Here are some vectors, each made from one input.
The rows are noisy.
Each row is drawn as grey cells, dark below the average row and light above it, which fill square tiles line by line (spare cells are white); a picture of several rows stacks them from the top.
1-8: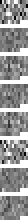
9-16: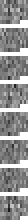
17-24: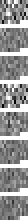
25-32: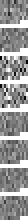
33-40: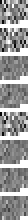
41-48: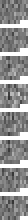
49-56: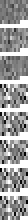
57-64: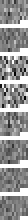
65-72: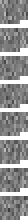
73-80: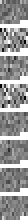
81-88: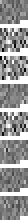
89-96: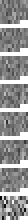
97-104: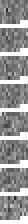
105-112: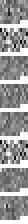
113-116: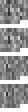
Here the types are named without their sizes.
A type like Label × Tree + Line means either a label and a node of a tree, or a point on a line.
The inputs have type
Bool × (Tree + Unit) + Line.
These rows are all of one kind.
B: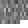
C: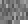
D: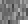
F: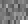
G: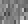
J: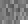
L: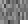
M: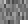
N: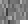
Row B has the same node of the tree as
L and M.
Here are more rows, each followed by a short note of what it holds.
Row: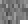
a node of a tree and a true/false value
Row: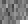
a node of a tree and a true/false value
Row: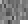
a node of a tree and a true/false value
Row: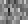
a true/false value
